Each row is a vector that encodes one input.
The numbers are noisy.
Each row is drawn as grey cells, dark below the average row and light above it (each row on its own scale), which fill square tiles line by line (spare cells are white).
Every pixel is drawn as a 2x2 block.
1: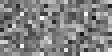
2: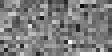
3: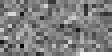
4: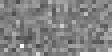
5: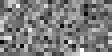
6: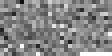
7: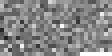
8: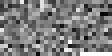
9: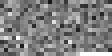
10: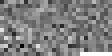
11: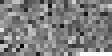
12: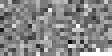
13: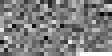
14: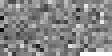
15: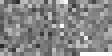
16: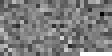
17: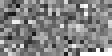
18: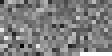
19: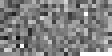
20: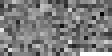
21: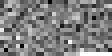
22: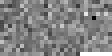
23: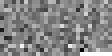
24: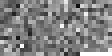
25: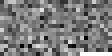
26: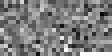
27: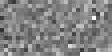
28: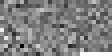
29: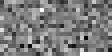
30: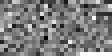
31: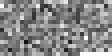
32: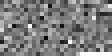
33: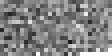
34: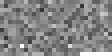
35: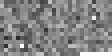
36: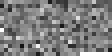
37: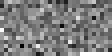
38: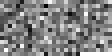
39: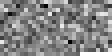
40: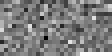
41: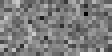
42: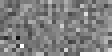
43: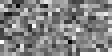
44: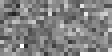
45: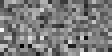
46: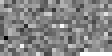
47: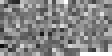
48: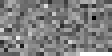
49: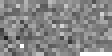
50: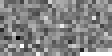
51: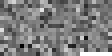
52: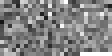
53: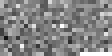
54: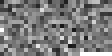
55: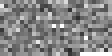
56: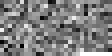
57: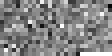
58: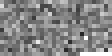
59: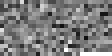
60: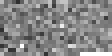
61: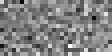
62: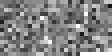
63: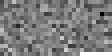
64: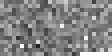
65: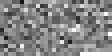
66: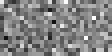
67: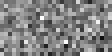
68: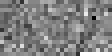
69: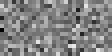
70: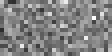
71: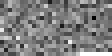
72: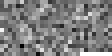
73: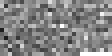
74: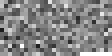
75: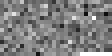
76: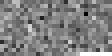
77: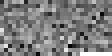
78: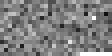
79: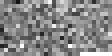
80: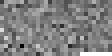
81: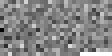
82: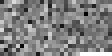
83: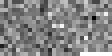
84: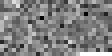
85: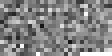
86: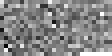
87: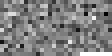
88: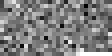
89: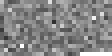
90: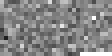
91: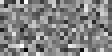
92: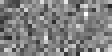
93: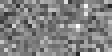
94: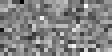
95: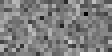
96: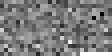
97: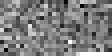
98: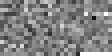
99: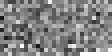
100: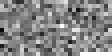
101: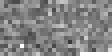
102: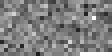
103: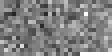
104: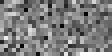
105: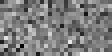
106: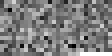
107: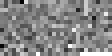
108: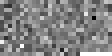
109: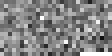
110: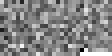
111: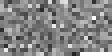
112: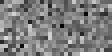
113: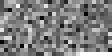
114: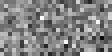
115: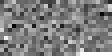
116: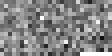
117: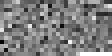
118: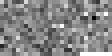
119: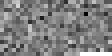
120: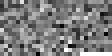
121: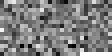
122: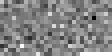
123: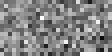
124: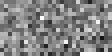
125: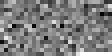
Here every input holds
a list of up to two items, each one of 5 labels and a point on a 5-point line.
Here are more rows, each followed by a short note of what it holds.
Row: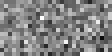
the empty list
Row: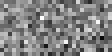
the empty list
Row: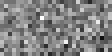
the empty list
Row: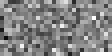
a list of two items
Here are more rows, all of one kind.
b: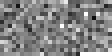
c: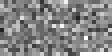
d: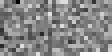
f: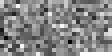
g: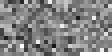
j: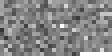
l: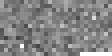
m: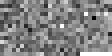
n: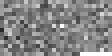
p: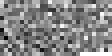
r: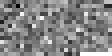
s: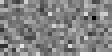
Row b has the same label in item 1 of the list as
c and r.
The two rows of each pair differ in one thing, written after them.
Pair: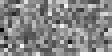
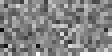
the place on the 5-point line in item 2 of the list
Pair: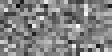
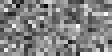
the place on the 5-point line in item 2 of the list
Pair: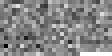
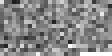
the label in item 1 of the list
